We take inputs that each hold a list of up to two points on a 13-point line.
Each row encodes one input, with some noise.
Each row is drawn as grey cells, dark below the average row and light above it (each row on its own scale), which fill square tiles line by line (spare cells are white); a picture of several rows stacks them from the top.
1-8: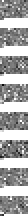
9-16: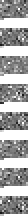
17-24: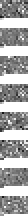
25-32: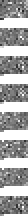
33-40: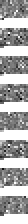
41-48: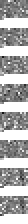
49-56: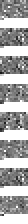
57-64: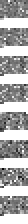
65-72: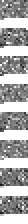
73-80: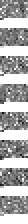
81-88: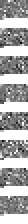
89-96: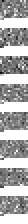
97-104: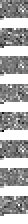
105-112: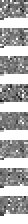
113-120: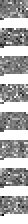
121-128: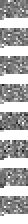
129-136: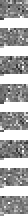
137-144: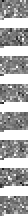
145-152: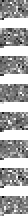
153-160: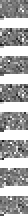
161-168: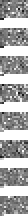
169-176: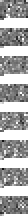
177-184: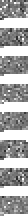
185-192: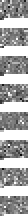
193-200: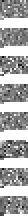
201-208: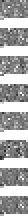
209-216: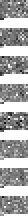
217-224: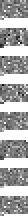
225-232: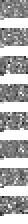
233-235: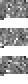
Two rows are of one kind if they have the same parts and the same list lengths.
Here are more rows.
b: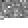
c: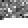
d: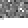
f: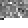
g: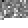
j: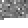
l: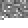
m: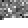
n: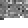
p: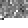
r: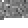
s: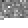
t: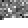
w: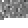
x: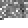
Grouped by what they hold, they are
b, d, g, l, s
c, m, t
f, j, n, p, r, w, x

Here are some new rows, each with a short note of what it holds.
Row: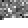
the empty list
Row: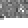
a list of one item
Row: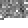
a list of two items
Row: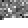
the empty list
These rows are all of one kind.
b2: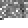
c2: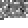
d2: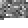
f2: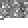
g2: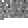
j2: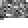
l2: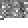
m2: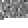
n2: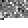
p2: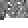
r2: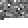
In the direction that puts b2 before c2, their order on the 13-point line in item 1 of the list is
n2, f2, l2, b2, c2, p2, g2, m2, j2, d2, r2.
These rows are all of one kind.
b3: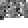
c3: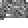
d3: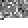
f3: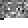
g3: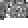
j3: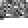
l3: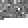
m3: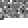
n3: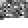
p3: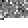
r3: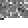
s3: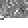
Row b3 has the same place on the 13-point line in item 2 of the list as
j3, n3 and r3.
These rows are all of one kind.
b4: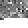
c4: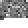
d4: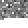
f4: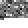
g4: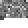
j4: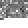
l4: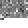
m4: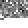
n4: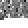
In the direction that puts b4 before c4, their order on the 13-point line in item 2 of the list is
d4, j4, l4, n4, m4, b4, f4, c4, g4.
